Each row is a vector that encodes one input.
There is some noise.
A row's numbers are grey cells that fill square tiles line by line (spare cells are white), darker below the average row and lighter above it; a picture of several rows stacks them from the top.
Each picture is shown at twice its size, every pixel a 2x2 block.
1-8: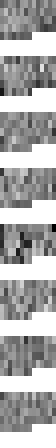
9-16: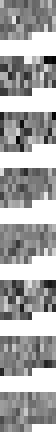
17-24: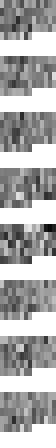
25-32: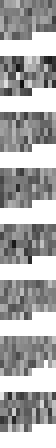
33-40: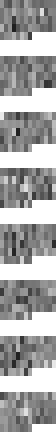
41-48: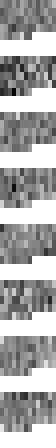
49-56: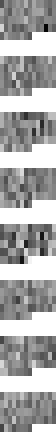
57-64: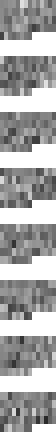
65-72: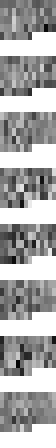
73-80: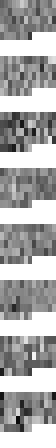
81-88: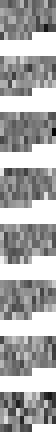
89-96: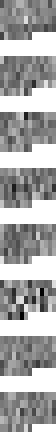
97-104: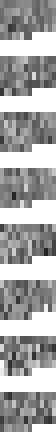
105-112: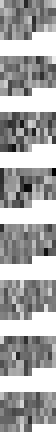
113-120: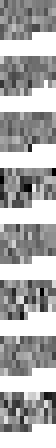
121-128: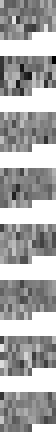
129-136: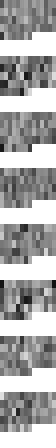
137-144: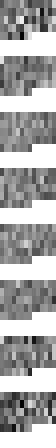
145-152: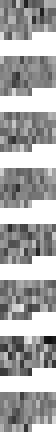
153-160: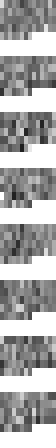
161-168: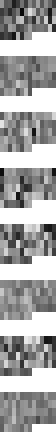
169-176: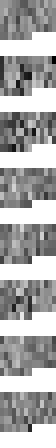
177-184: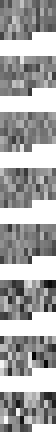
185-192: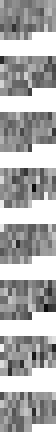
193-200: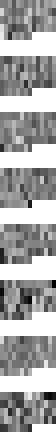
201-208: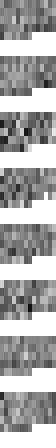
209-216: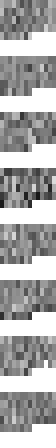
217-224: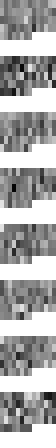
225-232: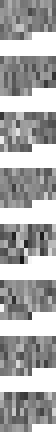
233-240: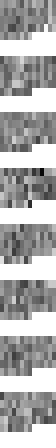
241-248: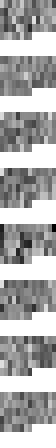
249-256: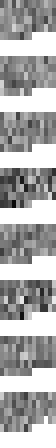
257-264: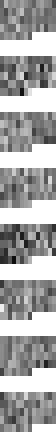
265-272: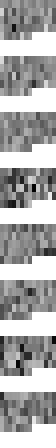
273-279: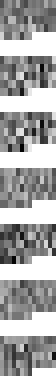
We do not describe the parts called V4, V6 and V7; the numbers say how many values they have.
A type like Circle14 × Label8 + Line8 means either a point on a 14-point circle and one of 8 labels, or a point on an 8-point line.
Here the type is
Bool × Label9 × Line5 × V6 × V7 + V4.
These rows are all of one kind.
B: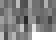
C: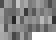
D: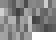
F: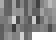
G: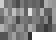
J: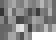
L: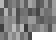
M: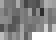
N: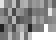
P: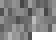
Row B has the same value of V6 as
D, F and L.
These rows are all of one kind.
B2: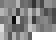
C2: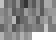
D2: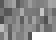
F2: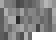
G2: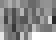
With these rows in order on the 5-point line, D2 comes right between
B2 and F2.
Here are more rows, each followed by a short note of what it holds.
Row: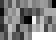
a value of V4
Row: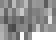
one of 9 labels, a point on a 5-point line, a true/false value, a value of V6 and a value of V7
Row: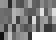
one of 9 labels, a point on a 5-point line, a true/false value, a value of V6 and a value of V7
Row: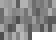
one of 9 labels, a point on a 5-point line, a true/false value, a value of V6 and a value of V7
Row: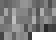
one of 9 labels, a point on a 5-point line, a true/false value, a value of V6 and a value of V7
